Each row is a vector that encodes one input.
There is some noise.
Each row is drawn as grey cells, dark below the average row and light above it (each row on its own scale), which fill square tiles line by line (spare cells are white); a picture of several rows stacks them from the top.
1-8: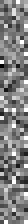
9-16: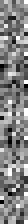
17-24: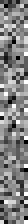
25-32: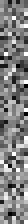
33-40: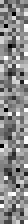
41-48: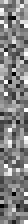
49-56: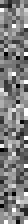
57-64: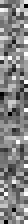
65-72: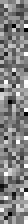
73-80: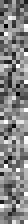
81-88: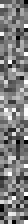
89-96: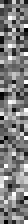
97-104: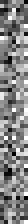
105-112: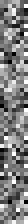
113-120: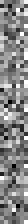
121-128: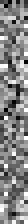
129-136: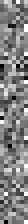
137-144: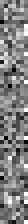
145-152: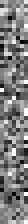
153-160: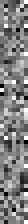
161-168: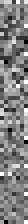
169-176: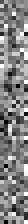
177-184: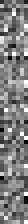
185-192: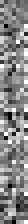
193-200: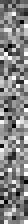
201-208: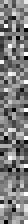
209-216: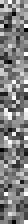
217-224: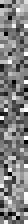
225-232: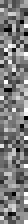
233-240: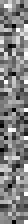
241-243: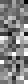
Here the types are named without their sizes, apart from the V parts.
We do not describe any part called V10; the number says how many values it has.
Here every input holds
two labels and a value of V10.
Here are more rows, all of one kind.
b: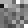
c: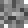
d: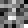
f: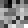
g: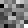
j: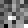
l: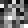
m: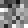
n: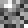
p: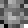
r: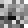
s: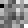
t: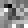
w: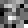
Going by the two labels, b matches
g, j, s and w.
